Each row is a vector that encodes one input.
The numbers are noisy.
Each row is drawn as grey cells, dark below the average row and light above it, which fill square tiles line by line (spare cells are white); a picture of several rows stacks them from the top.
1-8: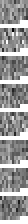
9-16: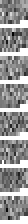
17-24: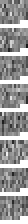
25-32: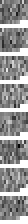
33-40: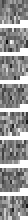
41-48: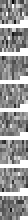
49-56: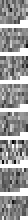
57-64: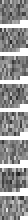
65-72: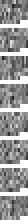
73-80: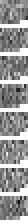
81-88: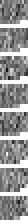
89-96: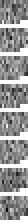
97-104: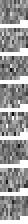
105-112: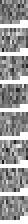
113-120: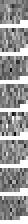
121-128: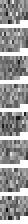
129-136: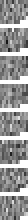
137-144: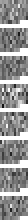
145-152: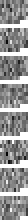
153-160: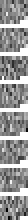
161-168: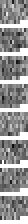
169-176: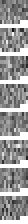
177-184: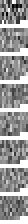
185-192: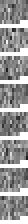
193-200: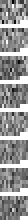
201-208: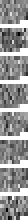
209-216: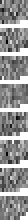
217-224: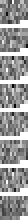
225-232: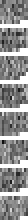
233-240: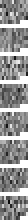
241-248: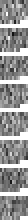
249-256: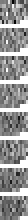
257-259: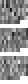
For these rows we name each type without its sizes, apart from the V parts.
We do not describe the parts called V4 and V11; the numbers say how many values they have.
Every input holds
a point on a line and a value of V4, together with either three true/false values, or a value of V11.
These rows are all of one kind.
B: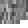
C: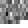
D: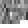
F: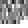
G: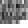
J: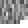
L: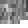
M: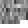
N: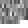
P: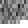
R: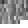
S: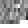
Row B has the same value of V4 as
L and R.
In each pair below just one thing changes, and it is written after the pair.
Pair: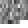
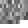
the place on the line
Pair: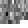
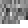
one of the three true/false values
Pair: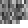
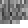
the place on the line
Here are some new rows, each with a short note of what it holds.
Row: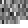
a point on a line, three true/false values and a value of V4
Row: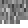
a point on a line, three true/false values and a value of V4
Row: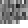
a point on a line, a value of V4 and a value of V11
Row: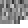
a point on a line, a value of V4 and a value of V11
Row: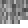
a point on a line, a value of V4 and a value of V11
